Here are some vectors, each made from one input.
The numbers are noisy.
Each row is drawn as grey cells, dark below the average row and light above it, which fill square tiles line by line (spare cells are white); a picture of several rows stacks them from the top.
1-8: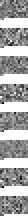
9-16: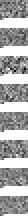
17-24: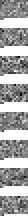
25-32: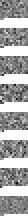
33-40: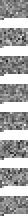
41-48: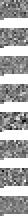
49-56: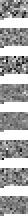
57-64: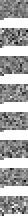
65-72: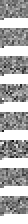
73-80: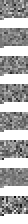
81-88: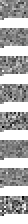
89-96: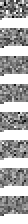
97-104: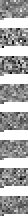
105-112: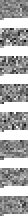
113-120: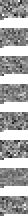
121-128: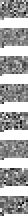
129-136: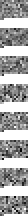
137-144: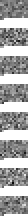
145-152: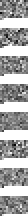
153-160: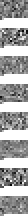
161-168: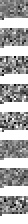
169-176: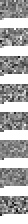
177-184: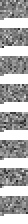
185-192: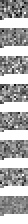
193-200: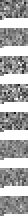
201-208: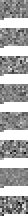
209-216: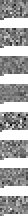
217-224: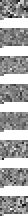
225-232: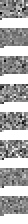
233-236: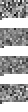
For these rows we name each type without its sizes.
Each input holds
either a point on a circle and a true/false value, or a point on each of two lines.
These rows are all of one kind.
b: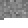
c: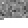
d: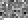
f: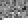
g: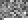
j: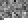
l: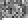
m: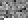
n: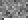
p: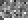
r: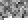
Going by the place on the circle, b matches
c and l.
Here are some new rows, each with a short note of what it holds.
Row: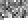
a point on a circle and a true/false value
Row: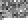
a point on a circle and a true/false value
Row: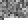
a point on each of two lines
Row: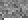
a point on each of two lines
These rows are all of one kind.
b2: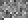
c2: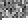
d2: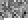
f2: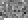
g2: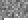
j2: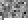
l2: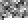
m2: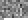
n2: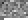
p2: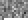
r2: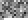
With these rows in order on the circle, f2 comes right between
g2 and m2.
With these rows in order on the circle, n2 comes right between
j2 and r2.
